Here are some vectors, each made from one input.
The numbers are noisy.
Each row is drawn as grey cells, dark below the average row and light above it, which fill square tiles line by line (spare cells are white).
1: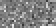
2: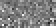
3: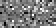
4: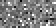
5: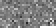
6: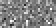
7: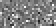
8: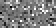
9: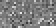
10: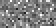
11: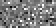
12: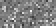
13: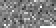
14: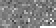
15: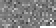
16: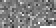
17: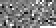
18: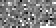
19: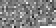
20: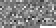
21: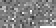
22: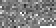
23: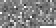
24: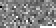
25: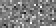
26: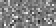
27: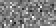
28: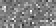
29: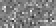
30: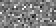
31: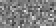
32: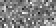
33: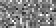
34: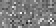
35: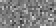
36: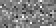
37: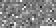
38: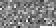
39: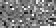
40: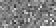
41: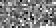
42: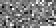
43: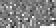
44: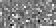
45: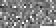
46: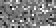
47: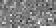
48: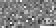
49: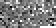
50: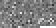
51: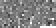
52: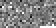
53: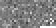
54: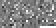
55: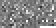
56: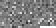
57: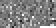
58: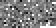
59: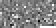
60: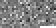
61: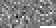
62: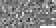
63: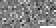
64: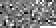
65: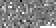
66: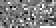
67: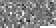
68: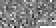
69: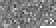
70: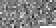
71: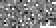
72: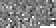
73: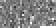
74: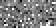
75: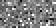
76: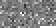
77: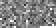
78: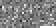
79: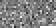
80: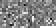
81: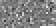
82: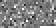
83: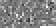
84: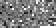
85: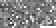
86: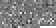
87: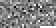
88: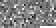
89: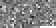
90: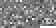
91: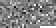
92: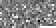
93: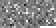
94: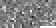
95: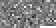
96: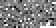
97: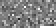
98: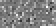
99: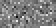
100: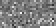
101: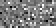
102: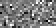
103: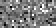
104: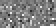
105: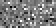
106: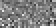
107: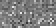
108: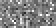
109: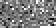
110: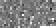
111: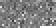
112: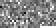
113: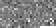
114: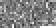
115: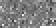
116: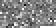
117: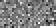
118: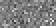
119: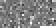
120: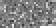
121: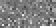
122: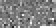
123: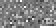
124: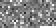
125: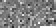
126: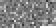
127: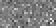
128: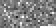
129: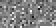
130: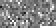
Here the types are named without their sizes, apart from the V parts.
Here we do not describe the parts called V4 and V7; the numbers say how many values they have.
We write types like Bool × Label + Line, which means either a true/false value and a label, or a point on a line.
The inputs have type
(Bool × Bool × Bool + V7) × V4 + Line.
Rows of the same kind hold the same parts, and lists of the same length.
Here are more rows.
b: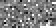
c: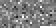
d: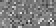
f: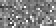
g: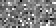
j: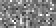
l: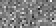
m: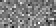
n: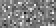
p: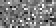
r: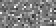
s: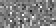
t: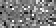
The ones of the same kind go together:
b, g, p, t
c, d, l, m, n, s
f, j, r

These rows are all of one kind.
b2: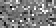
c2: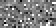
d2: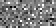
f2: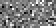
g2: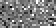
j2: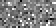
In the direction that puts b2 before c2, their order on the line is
f2, g2, b2, d2, j2, c2.
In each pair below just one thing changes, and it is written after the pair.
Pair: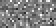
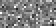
the value of V4
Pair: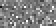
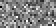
the value of V4
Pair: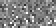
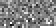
the value of V7
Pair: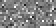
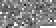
the value of V7
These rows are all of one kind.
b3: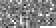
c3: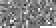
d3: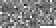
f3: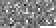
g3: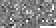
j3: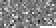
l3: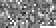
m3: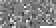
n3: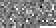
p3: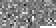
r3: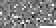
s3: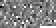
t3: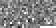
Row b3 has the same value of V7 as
c3, d3 and m3.
